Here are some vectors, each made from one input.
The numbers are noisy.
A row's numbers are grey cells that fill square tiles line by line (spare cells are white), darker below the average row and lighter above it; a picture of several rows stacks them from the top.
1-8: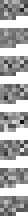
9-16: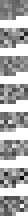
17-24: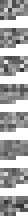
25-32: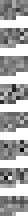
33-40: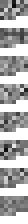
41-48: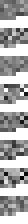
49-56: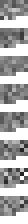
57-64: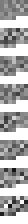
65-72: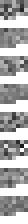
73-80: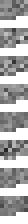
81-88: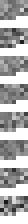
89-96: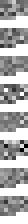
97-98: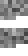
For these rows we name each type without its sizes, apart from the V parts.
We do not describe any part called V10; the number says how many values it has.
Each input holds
either a node of a tree, or a true/false value and a value of V10.
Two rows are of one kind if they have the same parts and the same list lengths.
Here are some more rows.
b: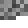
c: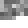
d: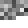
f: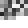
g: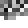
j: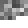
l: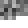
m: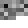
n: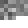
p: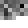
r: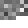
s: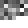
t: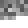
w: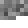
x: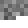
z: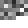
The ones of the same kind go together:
b, c, d, f, g, l, r, w, x, z
j, m, n, p, s, t

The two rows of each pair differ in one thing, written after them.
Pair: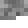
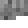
the value of V10
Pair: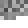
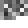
the true/false value
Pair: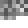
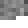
the value of V10
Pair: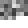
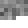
the value of V10
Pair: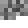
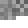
the true/false value
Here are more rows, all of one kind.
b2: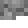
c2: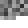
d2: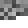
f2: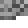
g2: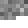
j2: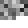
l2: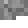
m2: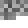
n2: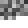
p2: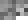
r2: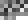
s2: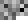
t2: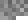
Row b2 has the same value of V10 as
c2 and d2.
